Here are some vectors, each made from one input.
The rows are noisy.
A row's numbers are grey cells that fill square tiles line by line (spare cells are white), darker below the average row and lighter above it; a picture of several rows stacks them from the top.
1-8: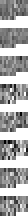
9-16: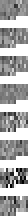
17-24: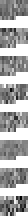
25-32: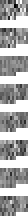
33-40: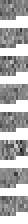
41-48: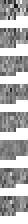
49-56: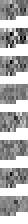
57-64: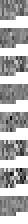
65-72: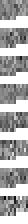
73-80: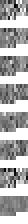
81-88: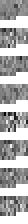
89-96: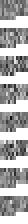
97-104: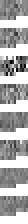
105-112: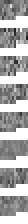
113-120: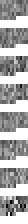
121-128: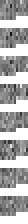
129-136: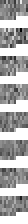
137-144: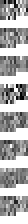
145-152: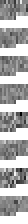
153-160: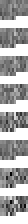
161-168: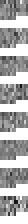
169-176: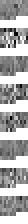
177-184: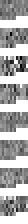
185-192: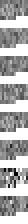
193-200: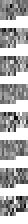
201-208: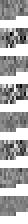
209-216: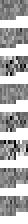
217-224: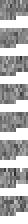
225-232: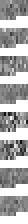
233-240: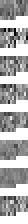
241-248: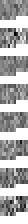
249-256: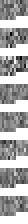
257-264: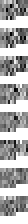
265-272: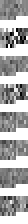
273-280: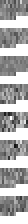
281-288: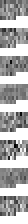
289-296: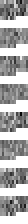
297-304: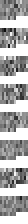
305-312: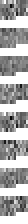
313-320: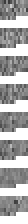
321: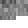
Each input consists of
a node of a 16-node tree.
